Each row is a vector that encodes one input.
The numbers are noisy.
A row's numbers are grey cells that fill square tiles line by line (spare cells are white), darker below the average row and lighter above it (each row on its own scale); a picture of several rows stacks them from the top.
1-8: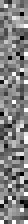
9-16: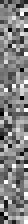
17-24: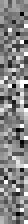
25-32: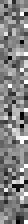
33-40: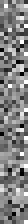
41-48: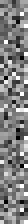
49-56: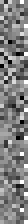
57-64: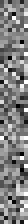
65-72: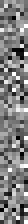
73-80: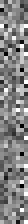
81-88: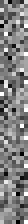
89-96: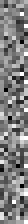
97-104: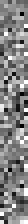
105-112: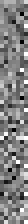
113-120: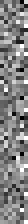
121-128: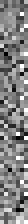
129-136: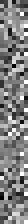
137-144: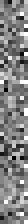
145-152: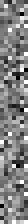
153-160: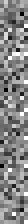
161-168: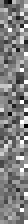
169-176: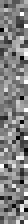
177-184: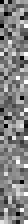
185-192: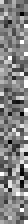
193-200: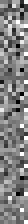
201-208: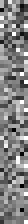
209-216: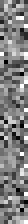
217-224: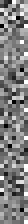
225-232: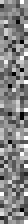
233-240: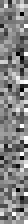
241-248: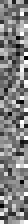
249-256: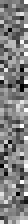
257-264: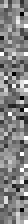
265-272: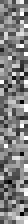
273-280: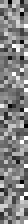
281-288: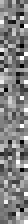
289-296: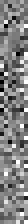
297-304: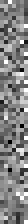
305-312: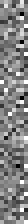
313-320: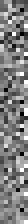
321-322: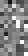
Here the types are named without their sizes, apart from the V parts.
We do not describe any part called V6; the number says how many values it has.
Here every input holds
a point on a circle, together with either a point on a line, or a value of V6.
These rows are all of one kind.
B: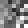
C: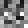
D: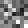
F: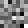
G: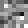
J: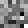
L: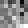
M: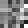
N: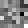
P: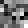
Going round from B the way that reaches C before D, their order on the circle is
B, M, P, C, D, F, J, N, G, L.
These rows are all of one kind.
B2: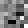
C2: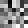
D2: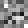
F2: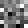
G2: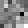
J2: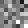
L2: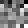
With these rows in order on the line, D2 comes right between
C2 and G2.
